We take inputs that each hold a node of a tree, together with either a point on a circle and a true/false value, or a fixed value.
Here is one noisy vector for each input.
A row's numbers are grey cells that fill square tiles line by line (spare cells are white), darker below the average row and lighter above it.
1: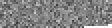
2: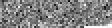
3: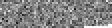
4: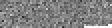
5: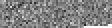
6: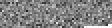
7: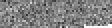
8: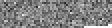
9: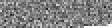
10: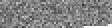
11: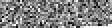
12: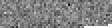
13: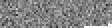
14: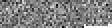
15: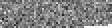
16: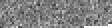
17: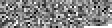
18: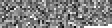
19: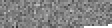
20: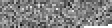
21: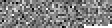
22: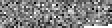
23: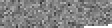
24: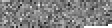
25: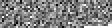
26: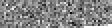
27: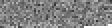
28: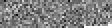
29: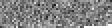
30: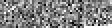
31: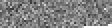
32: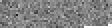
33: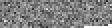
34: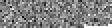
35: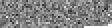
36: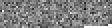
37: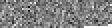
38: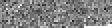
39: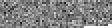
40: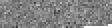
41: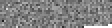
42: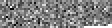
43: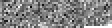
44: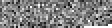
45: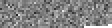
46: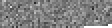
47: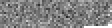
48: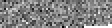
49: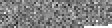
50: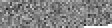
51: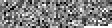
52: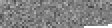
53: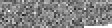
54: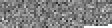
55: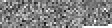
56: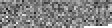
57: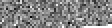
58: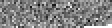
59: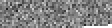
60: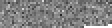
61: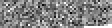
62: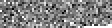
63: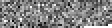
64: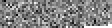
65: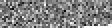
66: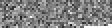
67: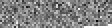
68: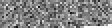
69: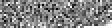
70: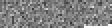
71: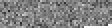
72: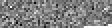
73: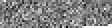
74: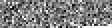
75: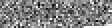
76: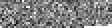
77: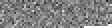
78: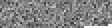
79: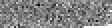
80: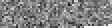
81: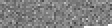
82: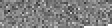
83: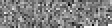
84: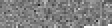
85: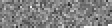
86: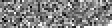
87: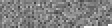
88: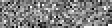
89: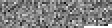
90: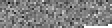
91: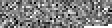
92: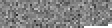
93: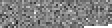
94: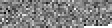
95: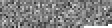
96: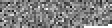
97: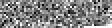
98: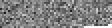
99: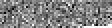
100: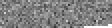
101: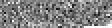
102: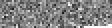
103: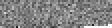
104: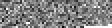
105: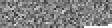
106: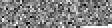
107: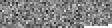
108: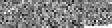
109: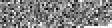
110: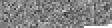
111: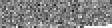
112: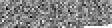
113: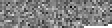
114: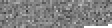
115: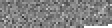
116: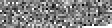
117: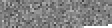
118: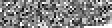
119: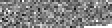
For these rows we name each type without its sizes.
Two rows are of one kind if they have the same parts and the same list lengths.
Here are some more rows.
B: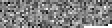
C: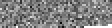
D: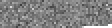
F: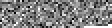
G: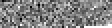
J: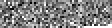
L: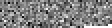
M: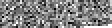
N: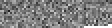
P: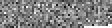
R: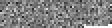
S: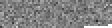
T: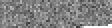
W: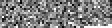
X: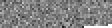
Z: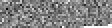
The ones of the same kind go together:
B, C, F, G, L, N, R, S, W, X
D, J, M, P, T, Z

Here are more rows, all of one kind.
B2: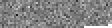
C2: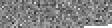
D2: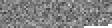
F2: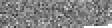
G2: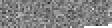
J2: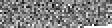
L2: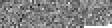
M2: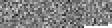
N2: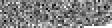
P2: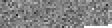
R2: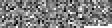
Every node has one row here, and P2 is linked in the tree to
F2 and M2.
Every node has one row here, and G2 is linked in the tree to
B2.
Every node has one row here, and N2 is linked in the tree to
J2 and M2.
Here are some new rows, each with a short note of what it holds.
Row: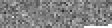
a point on a circle, a node of a tree and a true/false value
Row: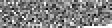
a node of a tree
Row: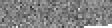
a point on a circle, a node of a tree and a true/false value
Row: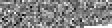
a node of a tree
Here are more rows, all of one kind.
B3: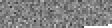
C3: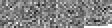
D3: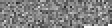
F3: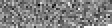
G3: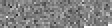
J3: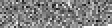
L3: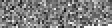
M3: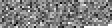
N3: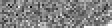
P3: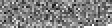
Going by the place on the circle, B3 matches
D3 and P3.
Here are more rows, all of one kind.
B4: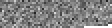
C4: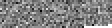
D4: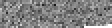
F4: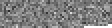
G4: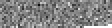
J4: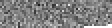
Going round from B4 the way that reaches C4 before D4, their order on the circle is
B4, J4, C4, D4, G4, F4.
